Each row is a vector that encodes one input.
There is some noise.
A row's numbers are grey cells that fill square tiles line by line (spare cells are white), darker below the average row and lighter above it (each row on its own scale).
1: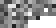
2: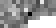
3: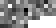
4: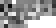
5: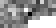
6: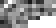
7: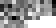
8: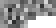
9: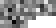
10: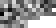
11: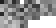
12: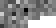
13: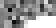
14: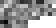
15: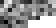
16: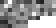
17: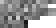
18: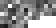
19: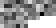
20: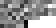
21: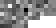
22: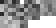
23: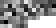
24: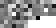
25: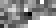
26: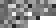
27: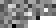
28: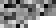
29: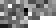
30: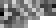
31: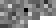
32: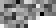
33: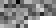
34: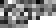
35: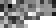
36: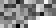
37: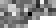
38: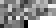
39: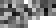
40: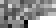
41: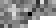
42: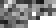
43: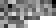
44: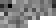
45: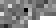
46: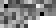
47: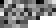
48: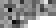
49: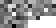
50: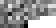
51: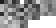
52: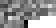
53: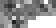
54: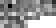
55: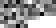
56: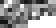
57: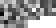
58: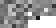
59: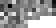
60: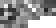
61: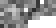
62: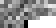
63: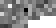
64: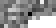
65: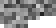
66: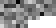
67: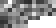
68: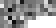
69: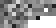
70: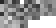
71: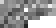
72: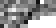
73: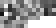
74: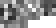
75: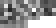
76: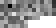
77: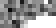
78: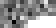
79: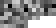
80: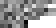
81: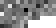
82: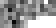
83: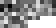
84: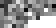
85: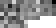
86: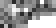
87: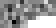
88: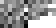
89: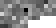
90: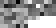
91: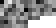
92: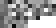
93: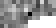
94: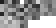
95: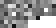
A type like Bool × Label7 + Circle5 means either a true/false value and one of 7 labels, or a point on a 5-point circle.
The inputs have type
Bool × Label9 + Unit.
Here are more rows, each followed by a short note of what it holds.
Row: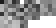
a fixed value
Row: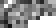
one of 9 labels and a true/false value
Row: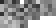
a fixed value
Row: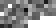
one of 9 labels and a true/false value
